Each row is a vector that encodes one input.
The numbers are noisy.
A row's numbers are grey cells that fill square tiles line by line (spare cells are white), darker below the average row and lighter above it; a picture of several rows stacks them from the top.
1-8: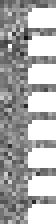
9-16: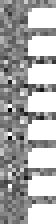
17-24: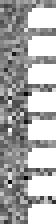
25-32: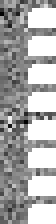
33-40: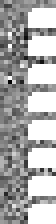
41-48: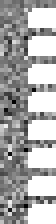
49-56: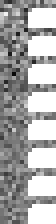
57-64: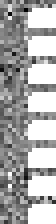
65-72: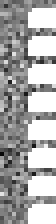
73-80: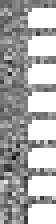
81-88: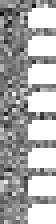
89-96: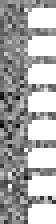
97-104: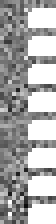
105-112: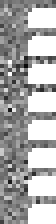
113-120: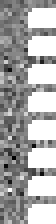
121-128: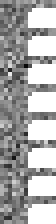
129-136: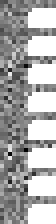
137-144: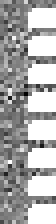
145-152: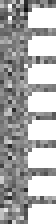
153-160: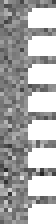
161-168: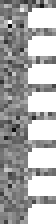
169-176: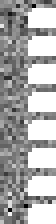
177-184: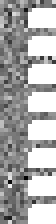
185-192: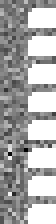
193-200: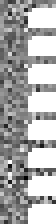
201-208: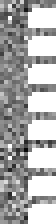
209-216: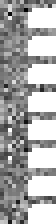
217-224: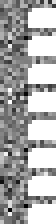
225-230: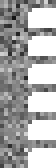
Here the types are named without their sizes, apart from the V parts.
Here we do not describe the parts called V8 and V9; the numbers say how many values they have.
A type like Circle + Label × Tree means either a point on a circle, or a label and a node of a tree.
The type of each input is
Circle + (Label × (Line + V8) + V9) × Line.
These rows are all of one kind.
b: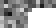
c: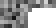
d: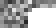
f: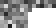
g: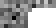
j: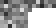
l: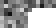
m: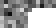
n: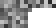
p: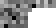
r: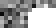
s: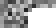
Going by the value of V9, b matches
f, j, l and m.
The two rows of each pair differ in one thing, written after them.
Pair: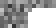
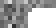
the label
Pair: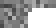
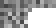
the label
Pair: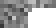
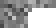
the place on one of the two lines
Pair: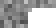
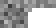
the label
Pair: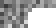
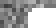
the label
